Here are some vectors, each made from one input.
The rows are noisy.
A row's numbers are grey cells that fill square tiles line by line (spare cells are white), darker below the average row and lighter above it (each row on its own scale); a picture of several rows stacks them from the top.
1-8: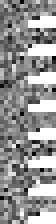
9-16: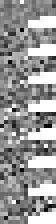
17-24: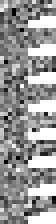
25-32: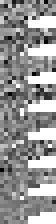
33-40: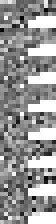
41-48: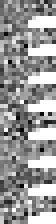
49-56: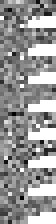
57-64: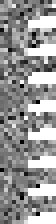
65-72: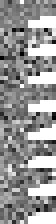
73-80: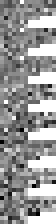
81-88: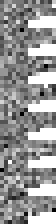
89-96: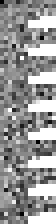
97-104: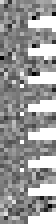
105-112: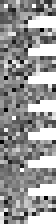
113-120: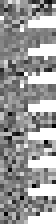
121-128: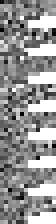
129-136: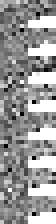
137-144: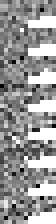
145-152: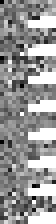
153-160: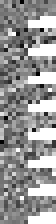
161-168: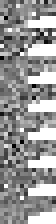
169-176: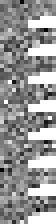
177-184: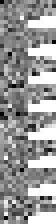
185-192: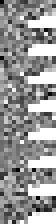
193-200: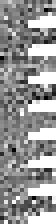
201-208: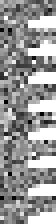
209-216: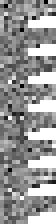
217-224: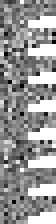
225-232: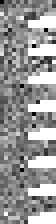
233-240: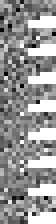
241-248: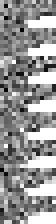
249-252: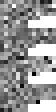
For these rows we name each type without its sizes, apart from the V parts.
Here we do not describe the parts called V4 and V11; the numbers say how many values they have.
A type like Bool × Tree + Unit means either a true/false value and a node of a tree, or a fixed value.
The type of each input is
List(Line) + (Tree + V11) × V4.
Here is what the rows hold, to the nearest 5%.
About 60% of them hold a value of V4, together with either a node of a tree, or a value of V11. The rest are lists of points on a line.
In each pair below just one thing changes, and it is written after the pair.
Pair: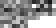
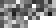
the place on the line in item 2 of the list
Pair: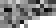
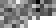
the place on the line in item 2 of the list
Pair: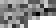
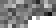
the place on the line in item 1 of the list
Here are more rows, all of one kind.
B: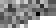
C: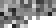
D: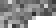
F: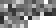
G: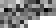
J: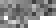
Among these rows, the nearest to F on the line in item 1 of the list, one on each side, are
D and G.
